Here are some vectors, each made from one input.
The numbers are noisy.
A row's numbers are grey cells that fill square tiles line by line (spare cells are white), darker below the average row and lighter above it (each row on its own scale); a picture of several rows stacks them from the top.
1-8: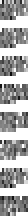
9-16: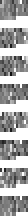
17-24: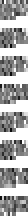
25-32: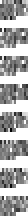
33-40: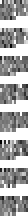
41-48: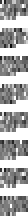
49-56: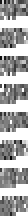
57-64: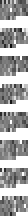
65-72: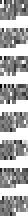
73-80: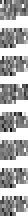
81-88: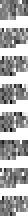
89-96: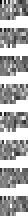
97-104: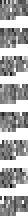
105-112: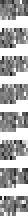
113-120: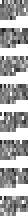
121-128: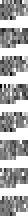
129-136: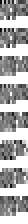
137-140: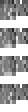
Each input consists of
either a point on each of two 8-point lines, or a list of up to two points on a 9-point line.
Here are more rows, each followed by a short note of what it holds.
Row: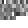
the empty list
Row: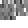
a point on each of two 8-point lines
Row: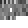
a list of one item
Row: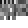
a list of one item
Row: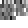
a point on each of two 8-point lines
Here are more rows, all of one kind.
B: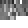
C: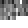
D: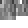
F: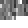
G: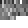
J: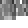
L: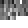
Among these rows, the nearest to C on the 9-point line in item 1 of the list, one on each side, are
J and L.
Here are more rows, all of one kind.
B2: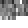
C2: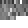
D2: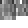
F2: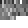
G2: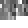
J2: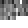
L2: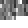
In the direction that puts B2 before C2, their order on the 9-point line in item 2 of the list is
B2, J2, L2, G2, C2, F2, D2.
